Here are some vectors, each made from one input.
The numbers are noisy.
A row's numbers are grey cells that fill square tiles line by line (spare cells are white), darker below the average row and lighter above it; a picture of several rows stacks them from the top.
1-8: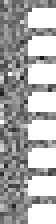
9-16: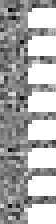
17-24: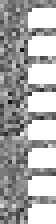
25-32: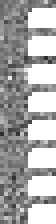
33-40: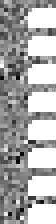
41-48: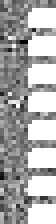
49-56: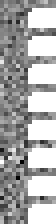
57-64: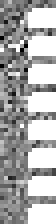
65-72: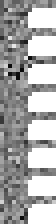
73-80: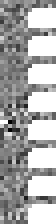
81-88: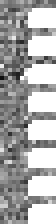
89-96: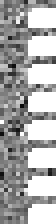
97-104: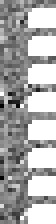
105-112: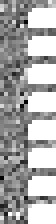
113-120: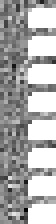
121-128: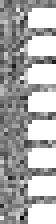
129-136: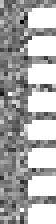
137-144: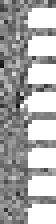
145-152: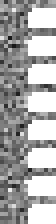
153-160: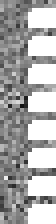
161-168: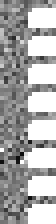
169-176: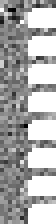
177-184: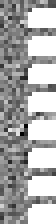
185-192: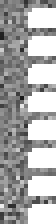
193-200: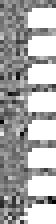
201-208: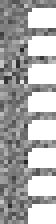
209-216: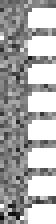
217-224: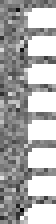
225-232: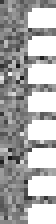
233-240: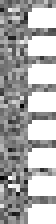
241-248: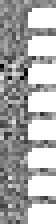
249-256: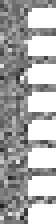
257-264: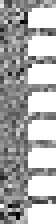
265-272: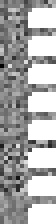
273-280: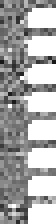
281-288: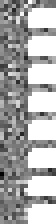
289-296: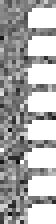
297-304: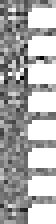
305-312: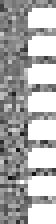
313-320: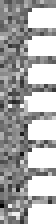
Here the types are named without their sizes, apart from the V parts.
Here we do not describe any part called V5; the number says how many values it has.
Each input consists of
a true/false value, together with either a point on a circle, or a value of V5.
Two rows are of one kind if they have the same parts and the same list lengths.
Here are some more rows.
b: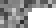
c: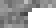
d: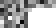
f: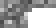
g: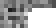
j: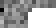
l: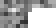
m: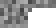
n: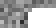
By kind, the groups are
b, d, f, l
c, g, j, m, n

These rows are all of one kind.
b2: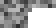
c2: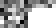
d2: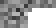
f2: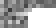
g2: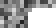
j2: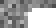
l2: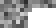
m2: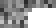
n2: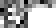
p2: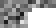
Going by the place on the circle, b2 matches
l2 and n2.
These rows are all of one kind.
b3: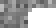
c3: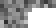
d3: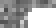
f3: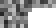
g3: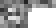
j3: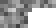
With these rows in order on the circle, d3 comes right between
b3 and c3.
